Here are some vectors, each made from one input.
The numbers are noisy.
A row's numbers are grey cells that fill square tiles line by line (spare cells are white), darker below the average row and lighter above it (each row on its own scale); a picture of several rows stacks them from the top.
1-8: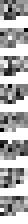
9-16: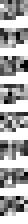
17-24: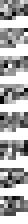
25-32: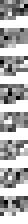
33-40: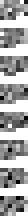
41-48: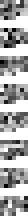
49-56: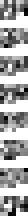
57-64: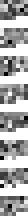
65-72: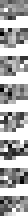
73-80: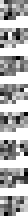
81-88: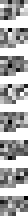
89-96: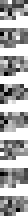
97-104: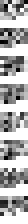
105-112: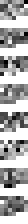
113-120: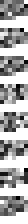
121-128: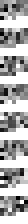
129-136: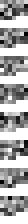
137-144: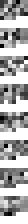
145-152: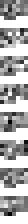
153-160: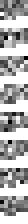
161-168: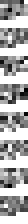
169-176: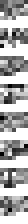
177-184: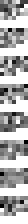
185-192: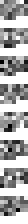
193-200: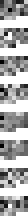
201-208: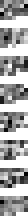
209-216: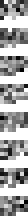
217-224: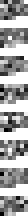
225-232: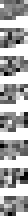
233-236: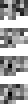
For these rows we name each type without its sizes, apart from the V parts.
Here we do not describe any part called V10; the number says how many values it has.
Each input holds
a list of items, each a true/false value and a value of V10.
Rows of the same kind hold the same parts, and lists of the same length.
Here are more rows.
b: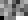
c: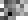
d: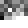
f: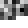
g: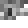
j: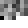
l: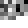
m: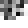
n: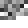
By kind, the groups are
b, c, f, g, j, n
d
l, m

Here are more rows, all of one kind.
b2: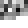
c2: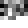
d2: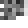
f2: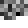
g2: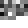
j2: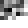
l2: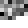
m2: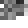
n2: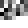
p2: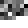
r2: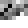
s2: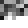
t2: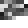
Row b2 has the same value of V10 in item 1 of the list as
r2 and s2.
